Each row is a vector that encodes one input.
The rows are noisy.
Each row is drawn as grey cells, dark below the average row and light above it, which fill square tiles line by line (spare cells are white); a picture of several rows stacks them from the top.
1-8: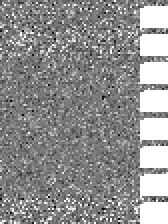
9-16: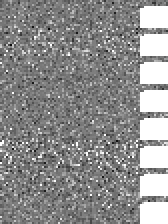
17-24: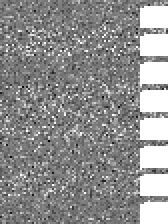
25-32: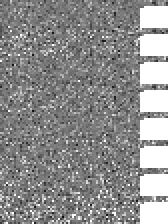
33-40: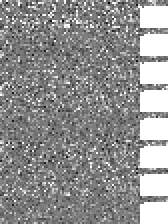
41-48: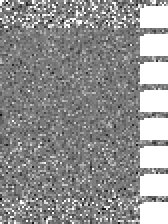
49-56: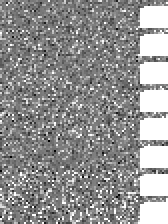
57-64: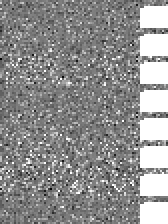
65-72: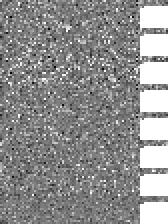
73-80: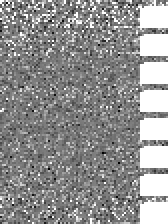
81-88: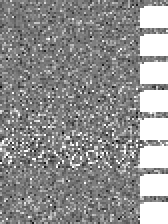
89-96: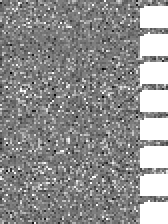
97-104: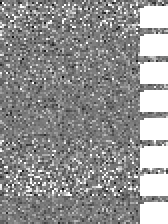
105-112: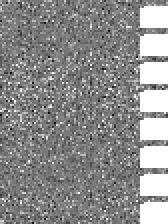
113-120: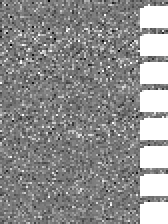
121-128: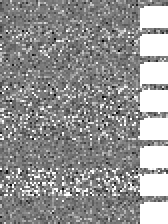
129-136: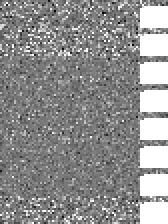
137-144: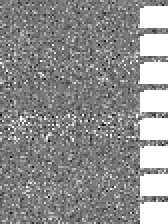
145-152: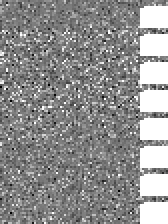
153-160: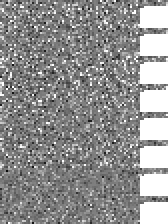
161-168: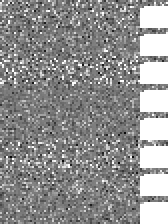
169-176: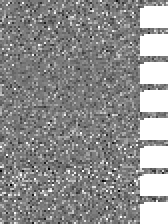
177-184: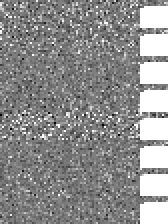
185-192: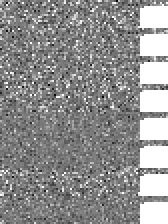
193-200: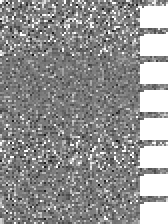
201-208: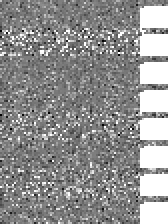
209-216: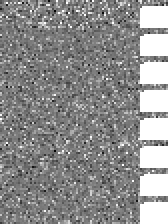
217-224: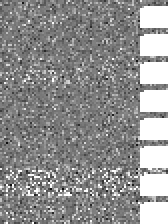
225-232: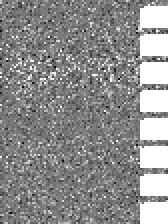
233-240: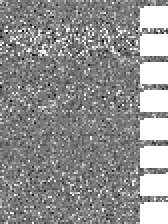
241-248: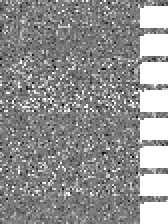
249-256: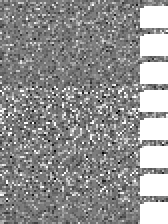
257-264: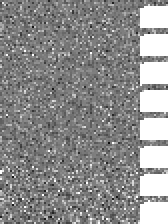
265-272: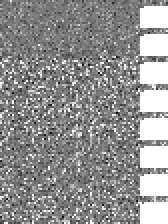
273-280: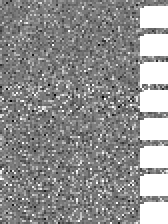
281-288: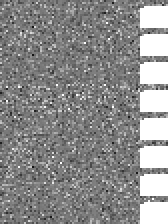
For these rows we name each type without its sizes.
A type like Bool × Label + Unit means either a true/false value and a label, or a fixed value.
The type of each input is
Bool × Bool × Bool × Bool × Circle.
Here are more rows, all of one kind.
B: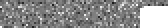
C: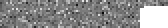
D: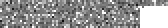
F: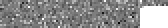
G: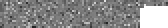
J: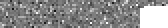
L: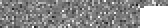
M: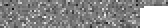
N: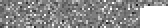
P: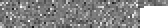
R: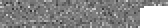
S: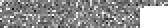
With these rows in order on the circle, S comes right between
G and P.
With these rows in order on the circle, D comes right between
J and M.
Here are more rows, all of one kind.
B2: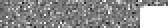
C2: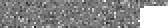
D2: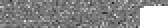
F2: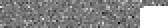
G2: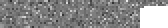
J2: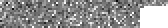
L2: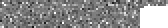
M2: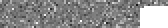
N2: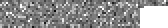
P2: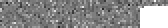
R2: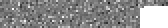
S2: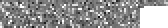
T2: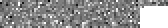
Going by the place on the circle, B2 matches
M2 and S2.
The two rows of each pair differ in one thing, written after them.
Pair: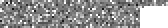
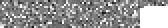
one of the four true/false values
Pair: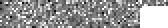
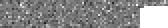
one of the four true/false values
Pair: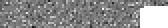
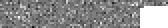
one of the four true/false values
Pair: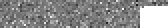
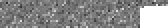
the place on the circle
